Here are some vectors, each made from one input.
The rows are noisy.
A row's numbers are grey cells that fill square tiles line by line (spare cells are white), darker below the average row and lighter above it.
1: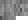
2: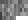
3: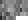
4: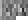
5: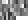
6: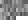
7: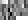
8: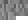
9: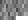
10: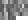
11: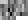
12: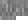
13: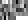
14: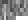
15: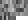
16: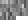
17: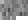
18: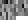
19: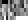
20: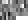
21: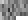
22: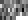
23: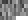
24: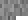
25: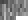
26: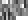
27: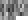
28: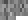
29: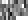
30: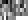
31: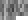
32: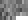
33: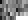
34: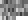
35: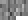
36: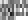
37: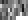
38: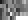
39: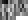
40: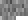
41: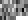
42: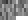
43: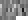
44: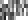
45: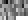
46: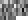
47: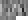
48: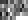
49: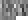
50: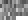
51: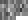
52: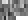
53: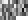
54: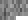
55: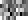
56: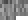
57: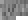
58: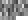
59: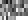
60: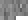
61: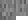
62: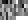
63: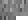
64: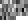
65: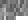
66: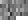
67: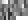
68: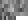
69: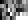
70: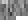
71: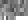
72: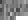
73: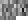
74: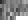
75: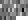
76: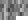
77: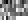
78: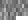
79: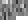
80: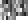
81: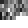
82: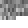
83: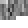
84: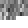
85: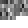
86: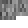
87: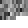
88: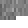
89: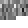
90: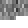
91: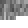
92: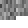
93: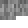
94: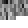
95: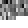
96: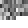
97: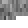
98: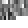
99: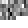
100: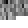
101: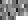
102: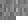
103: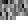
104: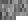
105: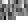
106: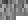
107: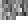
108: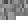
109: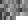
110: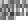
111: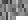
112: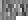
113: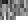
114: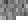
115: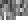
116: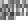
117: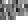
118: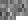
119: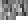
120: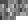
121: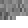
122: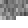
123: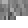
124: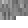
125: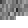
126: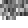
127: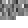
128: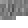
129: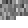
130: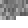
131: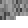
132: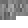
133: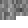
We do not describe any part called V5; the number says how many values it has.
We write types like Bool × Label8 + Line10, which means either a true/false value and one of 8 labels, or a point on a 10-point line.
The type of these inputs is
List3(Bool × V5).
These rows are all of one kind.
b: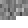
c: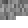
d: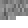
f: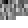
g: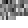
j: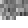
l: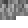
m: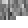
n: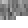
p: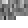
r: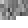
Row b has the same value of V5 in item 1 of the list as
f and l.
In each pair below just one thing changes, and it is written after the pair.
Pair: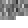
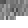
the value of V5 in item 1 of the list
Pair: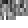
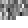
the true/false value in item 1 of the list
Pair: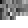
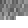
the true/false value in item 1 of the list
